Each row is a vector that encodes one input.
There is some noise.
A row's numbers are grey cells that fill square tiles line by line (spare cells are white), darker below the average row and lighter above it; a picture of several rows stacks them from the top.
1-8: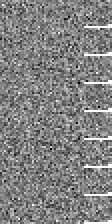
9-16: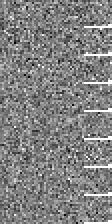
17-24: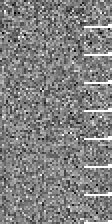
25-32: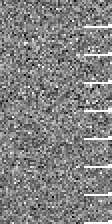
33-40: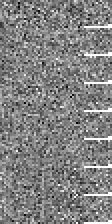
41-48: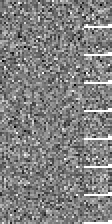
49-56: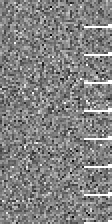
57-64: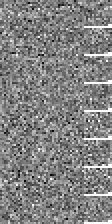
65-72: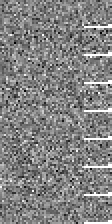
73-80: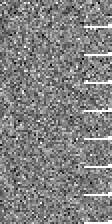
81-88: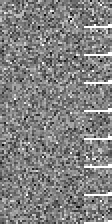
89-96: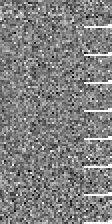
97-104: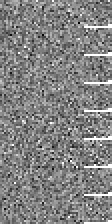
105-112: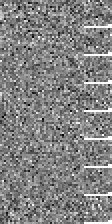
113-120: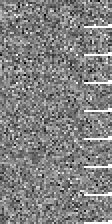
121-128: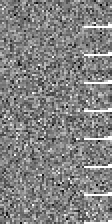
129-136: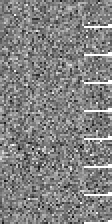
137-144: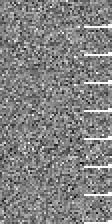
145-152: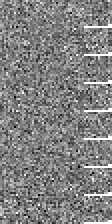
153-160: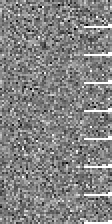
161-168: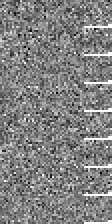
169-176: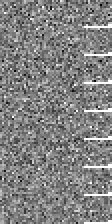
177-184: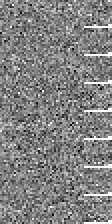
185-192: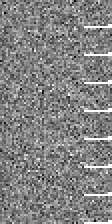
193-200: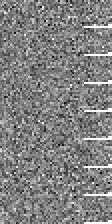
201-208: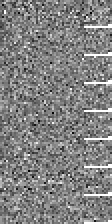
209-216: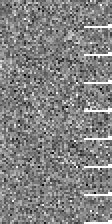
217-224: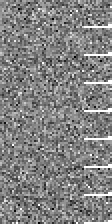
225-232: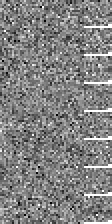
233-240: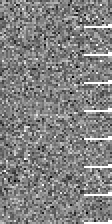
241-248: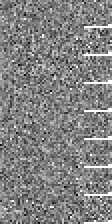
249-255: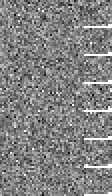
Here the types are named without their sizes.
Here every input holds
a point on a line and four true/false values, together with either a point on a line, or a node of a tree.
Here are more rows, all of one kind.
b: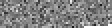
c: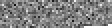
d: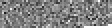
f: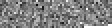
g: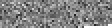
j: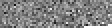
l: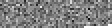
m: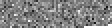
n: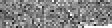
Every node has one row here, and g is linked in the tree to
m and n.
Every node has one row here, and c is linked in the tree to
l.
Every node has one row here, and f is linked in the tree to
d.
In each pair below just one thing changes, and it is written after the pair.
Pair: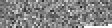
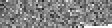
one of the four true/false values
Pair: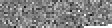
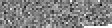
one of the four true/false values
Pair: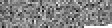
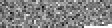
the place on the line
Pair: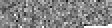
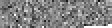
one of the four true/false values
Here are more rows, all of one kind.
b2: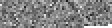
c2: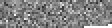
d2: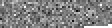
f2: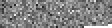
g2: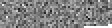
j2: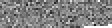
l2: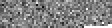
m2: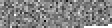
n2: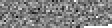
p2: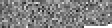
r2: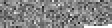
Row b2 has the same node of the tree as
c2, d2, f2 and g2.
